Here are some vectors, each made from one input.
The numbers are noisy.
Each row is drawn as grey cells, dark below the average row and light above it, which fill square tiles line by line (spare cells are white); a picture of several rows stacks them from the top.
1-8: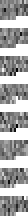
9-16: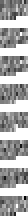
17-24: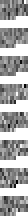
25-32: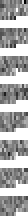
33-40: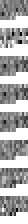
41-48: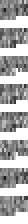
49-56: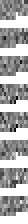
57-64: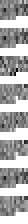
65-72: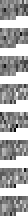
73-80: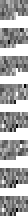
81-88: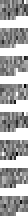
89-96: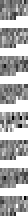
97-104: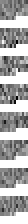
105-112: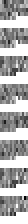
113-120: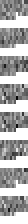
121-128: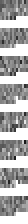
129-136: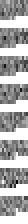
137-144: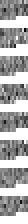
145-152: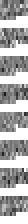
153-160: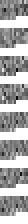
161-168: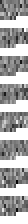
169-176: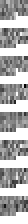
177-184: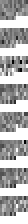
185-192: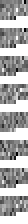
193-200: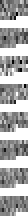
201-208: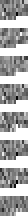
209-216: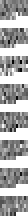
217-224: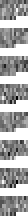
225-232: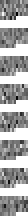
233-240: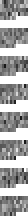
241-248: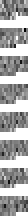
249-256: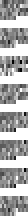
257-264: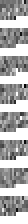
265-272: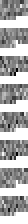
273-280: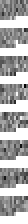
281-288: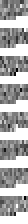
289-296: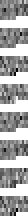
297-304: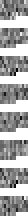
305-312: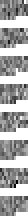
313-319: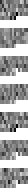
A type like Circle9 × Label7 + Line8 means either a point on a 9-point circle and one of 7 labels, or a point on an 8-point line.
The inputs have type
List2(Circle8).
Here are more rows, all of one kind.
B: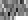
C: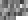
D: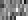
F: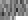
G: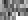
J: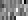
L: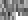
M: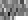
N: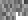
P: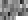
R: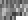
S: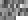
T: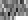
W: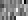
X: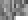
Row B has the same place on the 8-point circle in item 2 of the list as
C, F, R and T.
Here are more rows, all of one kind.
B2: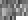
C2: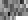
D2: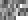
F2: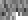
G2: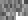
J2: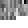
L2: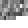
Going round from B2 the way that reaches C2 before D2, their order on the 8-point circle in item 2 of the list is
B2, C2, L2, J2, D2, F2, G2.
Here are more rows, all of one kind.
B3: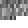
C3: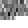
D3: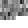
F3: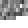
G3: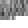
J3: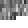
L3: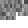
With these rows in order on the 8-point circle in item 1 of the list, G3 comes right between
C3 and L3.
